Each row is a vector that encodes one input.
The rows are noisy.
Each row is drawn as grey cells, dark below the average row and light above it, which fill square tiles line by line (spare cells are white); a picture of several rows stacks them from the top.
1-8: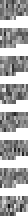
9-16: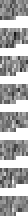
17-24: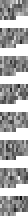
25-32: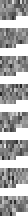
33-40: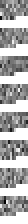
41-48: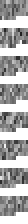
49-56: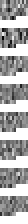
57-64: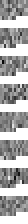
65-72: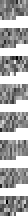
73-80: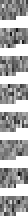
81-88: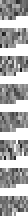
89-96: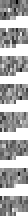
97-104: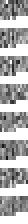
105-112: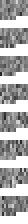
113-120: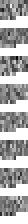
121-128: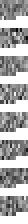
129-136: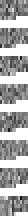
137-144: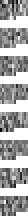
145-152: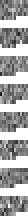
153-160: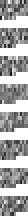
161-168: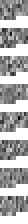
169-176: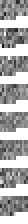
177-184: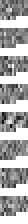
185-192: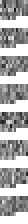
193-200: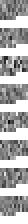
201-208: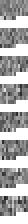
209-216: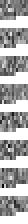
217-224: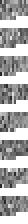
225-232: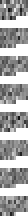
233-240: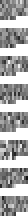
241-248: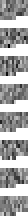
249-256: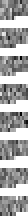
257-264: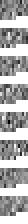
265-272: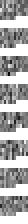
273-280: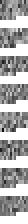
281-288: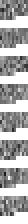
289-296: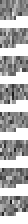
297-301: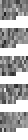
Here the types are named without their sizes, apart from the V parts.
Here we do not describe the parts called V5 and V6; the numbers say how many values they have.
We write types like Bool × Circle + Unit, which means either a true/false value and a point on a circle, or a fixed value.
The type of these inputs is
(Bool × Bool × Bool + V6) × (Tree + V5).
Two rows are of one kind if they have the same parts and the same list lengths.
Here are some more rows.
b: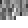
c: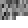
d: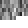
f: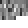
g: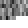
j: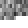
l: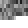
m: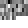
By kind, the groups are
b, d, f
c, j
g, l
m

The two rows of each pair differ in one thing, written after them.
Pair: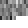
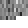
the node of the tree
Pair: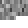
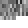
one of the three true/false values
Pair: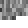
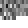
one of the three true/false values
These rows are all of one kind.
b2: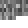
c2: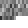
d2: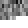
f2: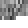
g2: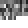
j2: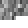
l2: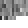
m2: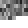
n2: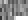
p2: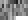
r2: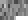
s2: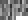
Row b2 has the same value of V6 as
g2 and m2.
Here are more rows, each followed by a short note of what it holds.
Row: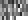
three true/false values and a value of V5
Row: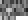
a value of V5 and a value of V6
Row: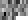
a value of V5 and a value of V6
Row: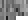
a node of a tree and three true/false values
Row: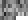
a value of V5 and a value of V6
